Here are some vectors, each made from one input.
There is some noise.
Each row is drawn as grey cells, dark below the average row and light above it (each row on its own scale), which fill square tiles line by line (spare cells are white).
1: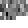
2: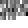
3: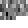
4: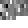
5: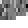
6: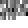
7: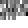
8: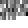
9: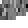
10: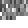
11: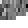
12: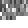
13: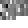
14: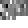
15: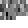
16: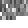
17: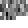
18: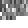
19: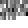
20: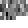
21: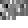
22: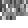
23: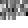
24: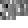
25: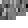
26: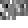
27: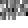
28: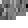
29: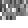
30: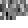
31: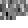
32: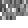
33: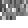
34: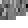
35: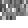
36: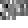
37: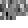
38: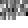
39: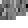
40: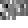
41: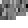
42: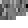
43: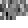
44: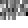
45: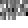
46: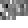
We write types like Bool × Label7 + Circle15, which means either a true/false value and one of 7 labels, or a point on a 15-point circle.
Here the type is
Line5.
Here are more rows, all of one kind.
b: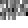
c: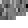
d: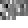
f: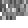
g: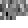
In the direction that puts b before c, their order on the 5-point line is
b, d, c, g, f.
